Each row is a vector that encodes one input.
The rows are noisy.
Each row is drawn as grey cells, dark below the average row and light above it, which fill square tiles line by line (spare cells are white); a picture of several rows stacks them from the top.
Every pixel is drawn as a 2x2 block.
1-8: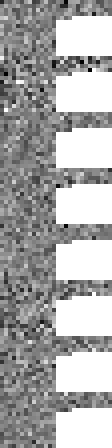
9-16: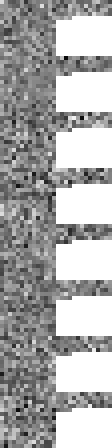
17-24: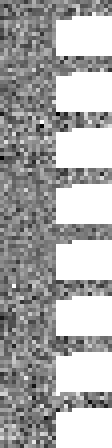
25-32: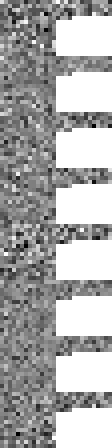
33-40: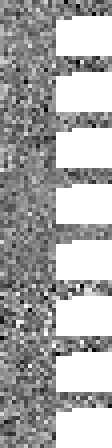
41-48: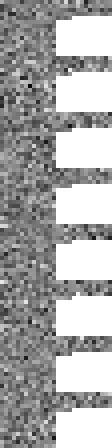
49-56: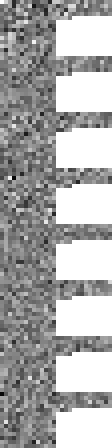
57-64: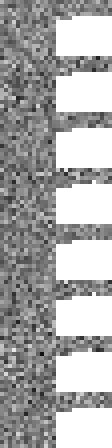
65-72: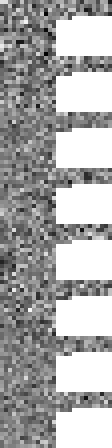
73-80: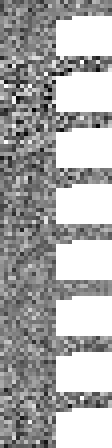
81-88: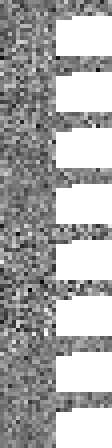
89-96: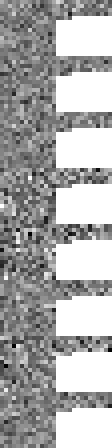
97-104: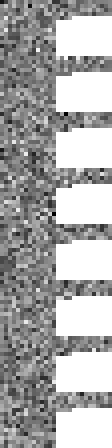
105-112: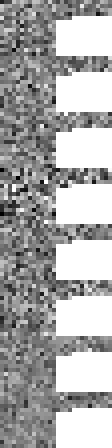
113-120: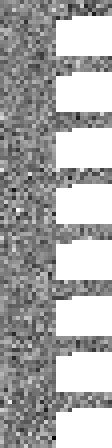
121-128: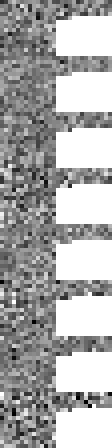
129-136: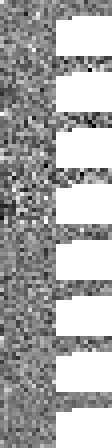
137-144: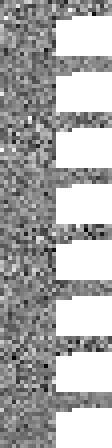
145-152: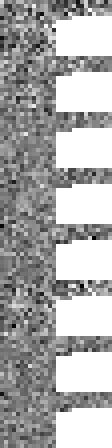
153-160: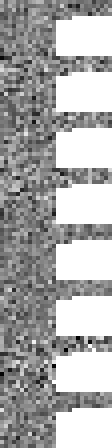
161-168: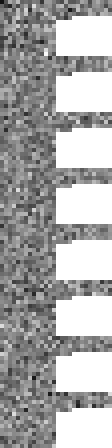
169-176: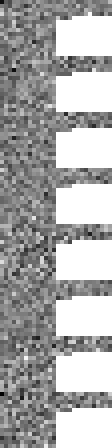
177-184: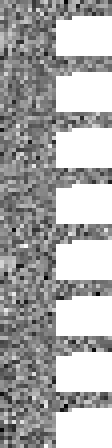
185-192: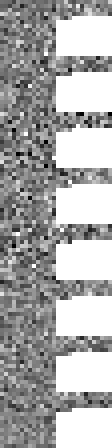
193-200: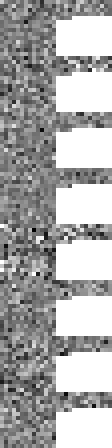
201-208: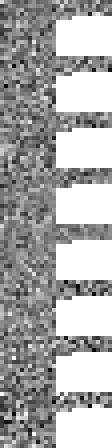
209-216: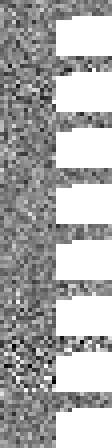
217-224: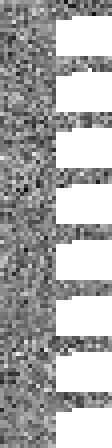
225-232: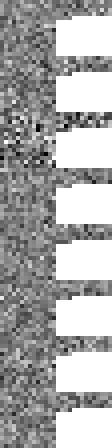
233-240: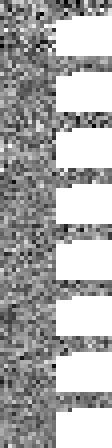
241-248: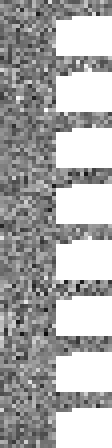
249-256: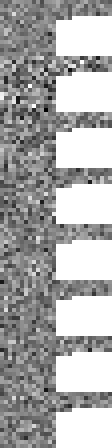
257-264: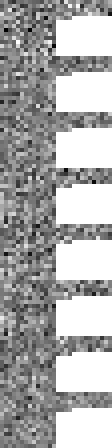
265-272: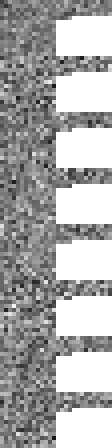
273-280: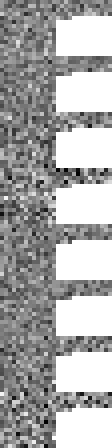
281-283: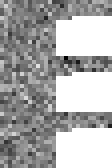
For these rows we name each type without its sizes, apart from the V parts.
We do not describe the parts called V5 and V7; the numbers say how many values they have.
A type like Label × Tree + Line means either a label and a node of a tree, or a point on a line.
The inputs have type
Bool × Circle × V5 × V7.
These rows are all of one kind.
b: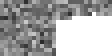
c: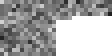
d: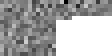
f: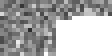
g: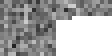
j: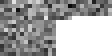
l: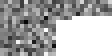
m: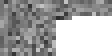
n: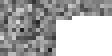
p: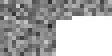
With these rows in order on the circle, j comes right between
b and c.
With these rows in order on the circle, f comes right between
c and n.
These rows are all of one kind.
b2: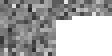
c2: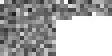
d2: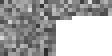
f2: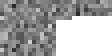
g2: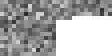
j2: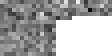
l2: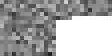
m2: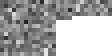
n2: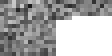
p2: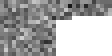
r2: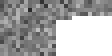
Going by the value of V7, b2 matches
d2, j2 and p2.
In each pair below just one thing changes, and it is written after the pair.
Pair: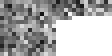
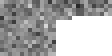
the value of V7
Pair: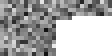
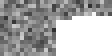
the value of V7
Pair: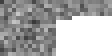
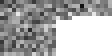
the true/false value
